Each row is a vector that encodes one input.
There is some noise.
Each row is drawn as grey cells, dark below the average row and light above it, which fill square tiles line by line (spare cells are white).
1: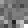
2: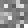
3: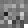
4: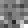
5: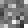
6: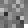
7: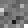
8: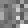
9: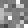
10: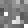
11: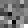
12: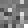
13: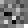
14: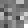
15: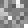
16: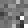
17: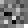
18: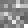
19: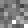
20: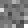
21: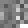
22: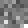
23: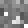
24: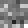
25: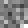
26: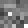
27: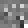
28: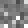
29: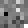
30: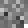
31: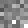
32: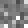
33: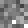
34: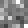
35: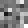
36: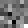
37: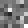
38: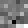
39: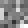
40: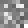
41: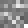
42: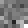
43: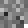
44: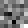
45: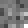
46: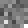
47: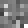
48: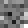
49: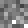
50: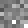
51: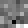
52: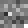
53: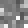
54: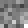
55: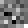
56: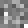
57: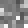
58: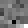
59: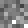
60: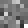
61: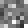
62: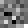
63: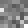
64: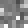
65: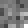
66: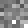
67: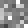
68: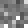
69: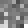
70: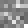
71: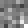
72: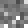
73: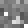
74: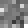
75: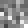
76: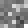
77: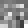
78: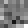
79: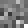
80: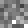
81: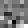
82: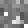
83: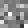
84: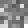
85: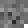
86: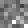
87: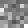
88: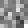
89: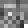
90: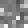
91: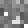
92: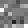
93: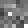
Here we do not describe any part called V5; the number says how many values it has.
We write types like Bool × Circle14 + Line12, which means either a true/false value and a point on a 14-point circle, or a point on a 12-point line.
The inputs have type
List2(Bool × V5).
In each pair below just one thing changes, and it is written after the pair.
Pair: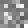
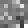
the value of V5 in item 2 of the list
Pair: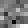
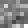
the value of V5 in item 1 of the list
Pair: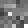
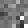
the value of V5 in item 2 of the list
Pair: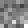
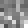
the true/false value in item 1 of the list
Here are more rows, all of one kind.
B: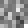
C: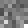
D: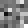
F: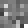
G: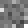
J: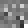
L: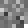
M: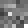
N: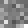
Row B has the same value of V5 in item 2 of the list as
C and N.
